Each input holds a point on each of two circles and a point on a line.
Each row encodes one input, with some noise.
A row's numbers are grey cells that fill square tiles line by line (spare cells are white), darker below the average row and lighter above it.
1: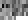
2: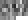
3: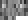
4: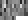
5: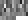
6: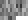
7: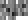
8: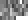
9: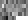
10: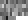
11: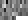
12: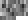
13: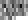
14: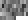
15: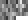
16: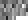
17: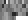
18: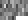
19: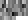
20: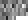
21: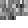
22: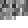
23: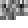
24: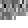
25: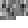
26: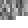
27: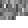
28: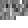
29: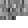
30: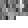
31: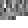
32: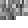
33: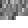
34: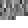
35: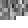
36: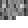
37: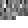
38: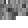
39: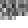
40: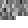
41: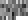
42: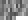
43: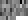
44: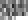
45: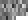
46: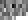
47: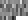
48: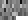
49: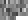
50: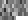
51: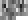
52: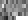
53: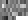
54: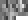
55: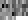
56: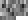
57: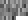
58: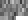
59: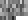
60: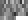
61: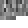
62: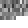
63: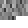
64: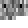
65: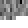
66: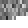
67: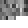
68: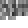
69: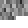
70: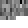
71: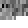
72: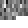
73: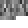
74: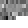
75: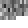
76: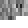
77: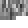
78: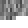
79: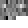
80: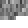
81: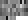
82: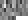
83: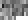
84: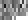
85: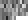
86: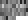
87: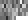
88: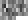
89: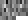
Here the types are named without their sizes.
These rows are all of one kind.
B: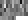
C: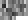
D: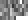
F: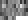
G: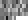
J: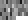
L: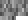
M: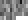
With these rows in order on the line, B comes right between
D and F.
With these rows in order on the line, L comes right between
F and M.
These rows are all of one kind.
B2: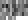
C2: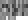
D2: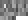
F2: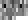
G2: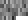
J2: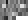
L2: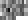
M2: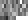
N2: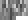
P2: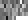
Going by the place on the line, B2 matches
J2 and L2.
